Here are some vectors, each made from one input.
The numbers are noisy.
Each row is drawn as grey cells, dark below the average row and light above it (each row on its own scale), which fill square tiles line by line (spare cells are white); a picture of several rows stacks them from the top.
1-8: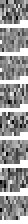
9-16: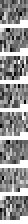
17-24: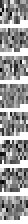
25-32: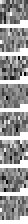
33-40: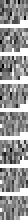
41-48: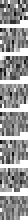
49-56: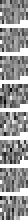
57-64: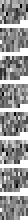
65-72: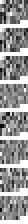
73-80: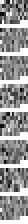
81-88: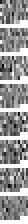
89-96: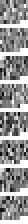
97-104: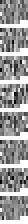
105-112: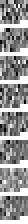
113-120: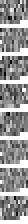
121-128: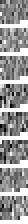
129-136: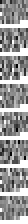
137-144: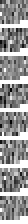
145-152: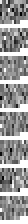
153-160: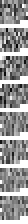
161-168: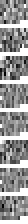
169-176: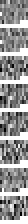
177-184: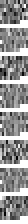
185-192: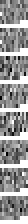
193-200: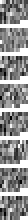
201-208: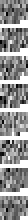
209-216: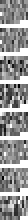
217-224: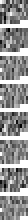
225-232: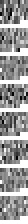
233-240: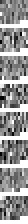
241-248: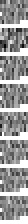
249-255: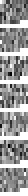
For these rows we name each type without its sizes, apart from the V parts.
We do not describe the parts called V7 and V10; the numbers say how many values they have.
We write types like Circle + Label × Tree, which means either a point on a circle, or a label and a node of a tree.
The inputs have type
Bool × V7 + Label × V10 + Tree + Unit.
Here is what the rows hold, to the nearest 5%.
A few of them hold a fixed value. About 45% of them hold a label and a value of V10. About 20% of them hold a node of a tree. The rest hold a true/false value and a value of V7.
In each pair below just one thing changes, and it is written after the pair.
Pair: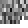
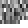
the label
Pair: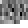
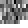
the value of V10
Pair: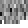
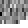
the label
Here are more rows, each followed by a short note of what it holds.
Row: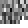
a label and a value of V10
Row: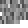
a true/false value and a value of V7
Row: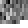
a node of a tree
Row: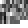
a node of a tree
